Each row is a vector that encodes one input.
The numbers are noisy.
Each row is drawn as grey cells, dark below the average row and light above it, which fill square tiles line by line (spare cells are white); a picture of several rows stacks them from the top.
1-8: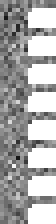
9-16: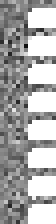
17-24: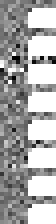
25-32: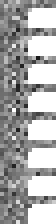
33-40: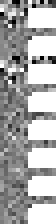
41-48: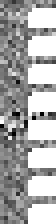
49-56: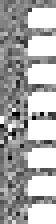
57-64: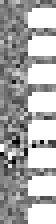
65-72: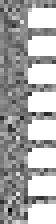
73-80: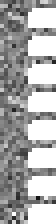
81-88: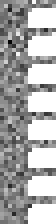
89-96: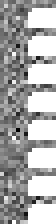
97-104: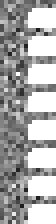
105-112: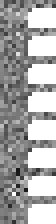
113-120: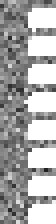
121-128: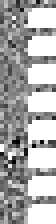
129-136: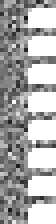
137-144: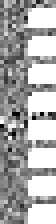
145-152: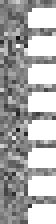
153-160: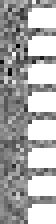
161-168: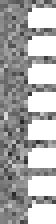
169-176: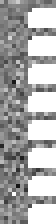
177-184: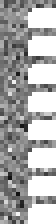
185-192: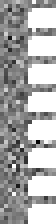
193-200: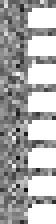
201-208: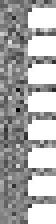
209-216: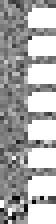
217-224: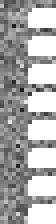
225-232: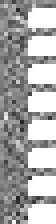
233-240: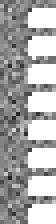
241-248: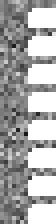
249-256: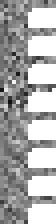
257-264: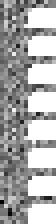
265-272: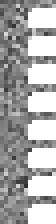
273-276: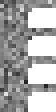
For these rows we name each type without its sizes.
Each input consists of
a list of points on a circle.
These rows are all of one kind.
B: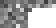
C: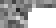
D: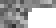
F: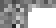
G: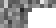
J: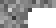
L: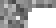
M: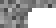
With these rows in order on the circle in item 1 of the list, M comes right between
G and J.
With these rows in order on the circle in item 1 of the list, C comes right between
D and L.
